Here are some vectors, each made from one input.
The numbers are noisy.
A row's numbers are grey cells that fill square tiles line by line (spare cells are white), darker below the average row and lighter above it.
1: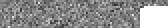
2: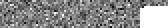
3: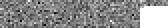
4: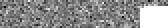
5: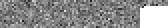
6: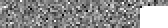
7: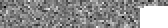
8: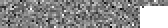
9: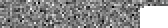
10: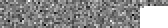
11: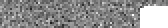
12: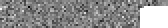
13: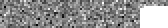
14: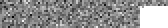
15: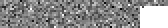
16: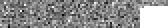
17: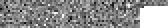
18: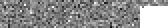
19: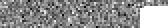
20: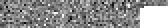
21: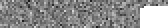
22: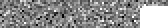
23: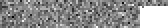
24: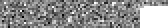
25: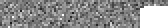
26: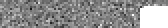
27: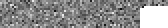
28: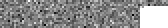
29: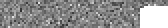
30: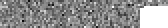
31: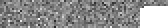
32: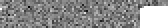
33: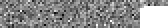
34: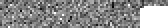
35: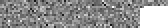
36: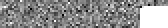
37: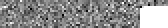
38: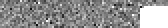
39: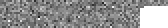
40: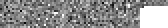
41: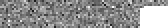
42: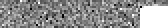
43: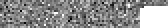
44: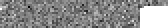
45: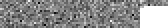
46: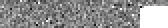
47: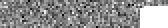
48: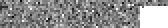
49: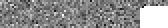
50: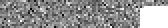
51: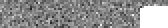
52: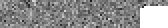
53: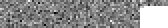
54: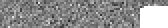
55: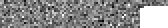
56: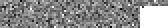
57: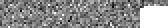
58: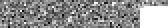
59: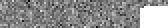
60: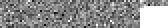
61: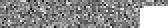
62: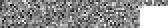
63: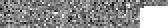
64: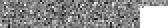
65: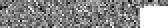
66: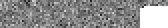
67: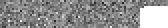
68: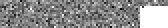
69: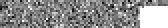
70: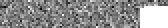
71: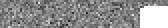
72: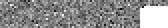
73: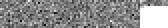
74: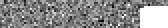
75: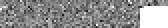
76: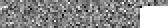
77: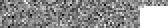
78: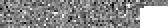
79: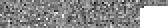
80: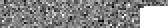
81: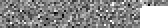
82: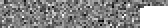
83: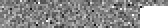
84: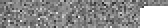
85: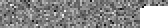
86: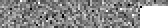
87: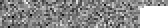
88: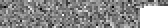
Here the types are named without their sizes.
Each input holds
a label, a point on a line and a true/false value.
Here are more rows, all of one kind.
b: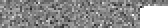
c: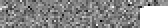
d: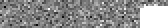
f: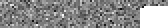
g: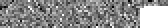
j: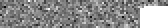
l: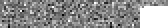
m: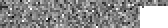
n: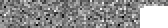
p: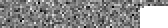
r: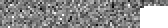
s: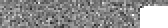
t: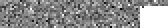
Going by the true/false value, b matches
c, f, r and s.
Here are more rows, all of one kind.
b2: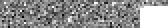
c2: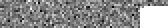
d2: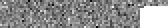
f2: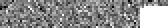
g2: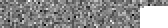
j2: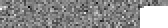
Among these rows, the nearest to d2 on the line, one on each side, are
b2 and j2.
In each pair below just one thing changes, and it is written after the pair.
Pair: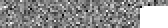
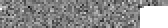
the place on the line
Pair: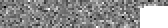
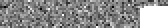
the place on the line
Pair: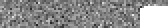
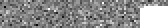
the true/false value
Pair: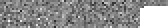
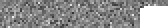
the label
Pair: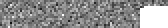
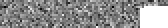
the true/false value
